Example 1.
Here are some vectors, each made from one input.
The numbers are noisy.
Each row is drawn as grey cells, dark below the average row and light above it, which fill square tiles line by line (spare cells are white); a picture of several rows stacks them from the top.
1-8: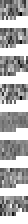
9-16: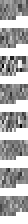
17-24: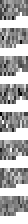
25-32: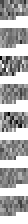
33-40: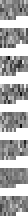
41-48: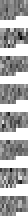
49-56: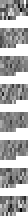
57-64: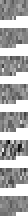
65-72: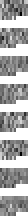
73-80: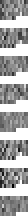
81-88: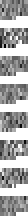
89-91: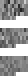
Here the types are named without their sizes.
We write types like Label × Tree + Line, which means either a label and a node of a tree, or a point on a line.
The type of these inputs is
List(Line).
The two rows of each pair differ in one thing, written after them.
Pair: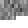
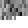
the place on the line in item 2 of the list
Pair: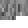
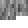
the place on the line in item 1 of the list
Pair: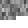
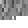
the place on the line in item 2 of the list
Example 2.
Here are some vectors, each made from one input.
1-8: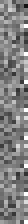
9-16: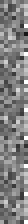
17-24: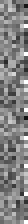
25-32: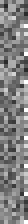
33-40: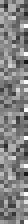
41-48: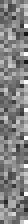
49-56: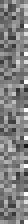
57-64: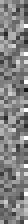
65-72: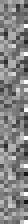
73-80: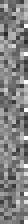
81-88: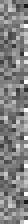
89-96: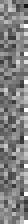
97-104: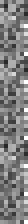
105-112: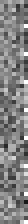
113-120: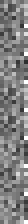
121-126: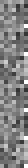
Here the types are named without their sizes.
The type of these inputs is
Bool × Line.
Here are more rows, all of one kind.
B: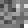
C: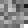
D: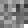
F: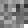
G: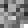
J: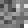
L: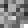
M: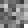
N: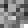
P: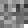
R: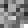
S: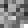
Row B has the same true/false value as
J and M.
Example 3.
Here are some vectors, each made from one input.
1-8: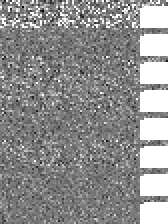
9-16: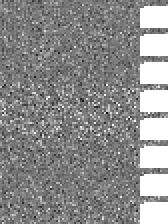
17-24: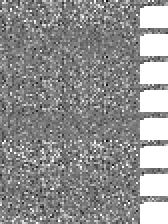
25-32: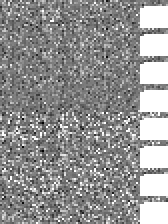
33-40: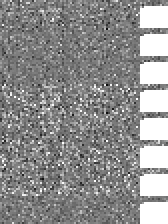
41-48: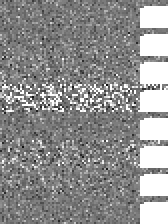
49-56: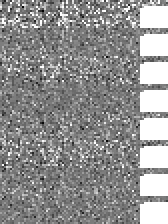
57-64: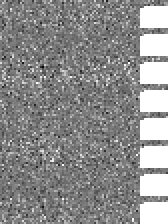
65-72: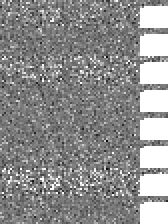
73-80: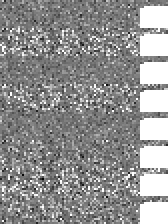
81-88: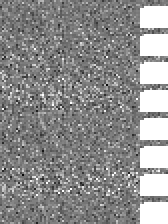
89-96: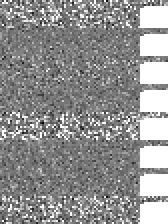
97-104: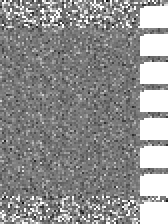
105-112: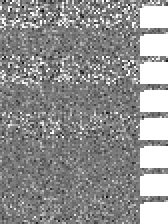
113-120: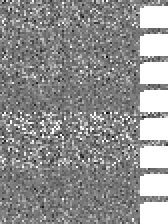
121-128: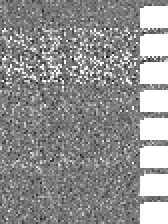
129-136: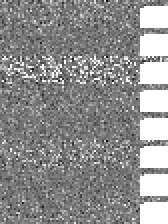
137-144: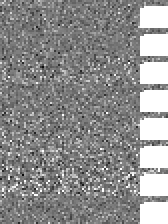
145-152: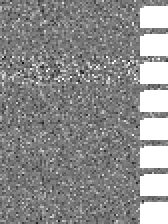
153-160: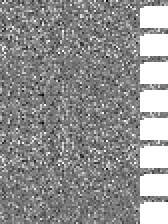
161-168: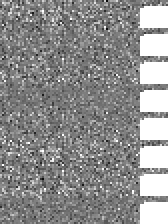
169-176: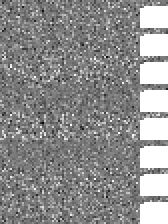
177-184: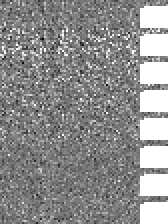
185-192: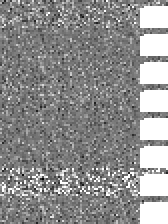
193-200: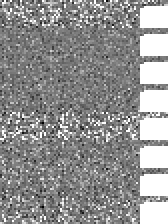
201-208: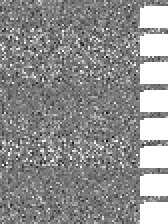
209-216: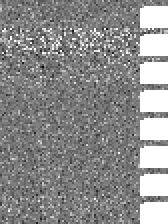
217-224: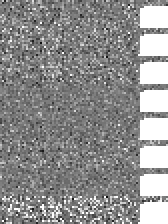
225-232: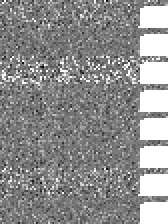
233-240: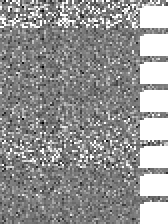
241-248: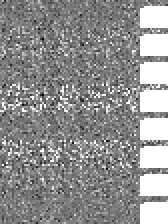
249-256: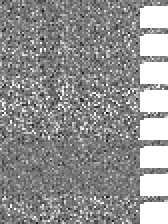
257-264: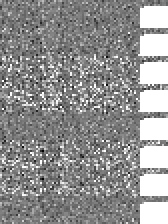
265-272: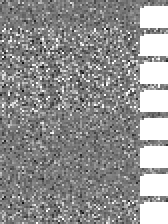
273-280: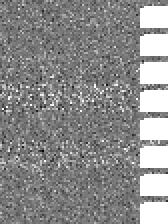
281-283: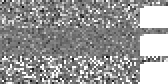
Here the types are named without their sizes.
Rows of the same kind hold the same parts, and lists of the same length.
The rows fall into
2 kinds.
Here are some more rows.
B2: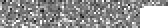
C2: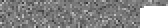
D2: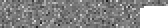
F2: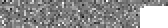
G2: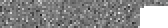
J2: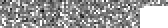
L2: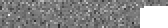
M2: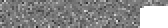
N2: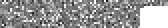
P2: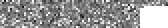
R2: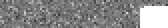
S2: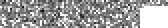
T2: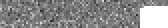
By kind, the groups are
B2, D2, F2, J2, L2, N2, P2, R2, S2, T2
C2, G2, M2

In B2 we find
a point on a circle and a true/false value.
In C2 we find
a true/false value.
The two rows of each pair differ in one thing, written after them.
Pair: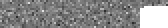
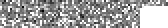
the true/false value
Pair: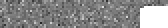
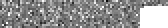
the true/false value
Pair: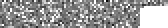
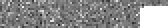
the true/false value
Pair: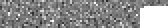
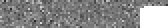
the place on the circle
